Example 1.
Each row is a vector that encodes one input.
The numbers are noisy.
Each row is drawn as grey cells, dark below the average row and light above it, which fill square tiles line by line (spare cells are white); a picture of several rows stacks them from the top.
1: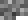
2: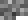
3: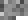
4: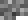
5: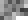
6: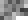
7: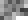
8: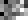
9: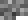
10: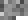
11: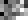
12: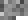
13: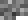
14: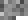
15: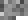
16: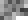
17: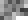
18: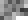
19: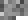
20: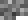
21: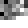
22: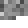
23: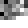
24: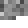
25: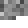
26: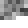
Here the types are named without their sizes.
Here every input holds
a point on a line.
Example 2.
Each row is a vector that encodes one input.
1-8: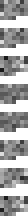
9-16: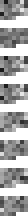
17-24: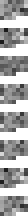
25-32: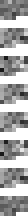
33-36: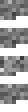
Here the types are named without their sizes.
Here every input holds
a point on a line.
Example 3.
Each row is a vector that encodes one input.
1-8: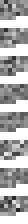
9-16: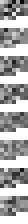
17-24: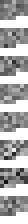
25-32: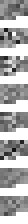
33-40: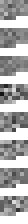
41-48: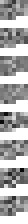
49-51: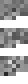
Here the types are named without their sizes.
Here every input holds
either a fixed value, or a node of a tree.
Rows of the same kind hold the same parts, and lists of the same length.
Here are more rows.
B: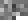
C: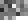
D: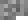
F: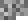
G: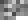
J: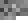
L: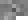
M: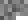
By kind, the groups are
B, C, F, G, J, L, M
D

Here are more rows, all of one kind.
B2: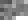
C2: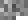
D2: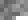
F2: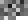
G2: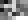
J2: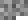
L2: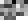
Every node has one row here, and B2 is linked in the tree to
D2.
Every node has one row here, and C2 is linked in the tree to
J2.
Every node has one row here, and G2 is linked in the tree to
F2 and L2.
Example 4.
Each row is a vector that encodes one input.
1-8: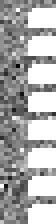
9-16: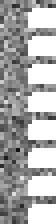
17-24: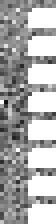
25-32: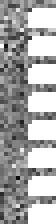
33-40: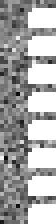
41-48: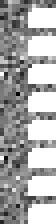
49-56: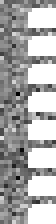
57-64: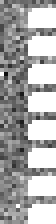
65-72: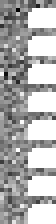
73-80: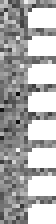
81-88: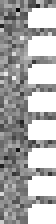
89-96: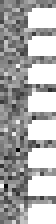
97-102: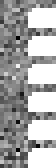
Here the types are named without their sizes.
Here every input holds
either a point on a circle, or a fixed value.
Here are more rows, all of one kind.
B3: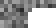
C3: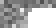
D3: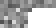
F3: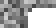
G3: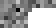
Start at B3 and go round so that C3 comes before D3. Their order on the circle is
B3, G3, C3, D3, F3.
